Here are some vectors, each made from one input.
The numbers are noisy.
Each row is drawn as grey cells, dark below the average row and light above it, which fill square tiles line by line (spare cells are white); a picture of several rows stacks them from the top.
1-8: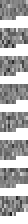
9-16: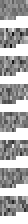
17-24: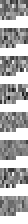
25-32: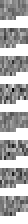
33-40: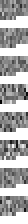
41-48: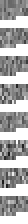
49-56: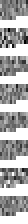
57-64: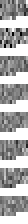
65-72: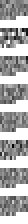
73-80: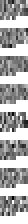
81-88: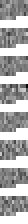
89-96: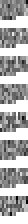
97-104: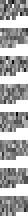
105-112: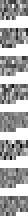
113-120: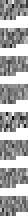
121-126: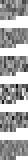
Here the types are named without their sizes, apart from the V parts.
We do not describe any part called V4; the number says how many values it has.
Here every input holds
a list of items, each either a point on a line, or a true/false value and a value of V4.
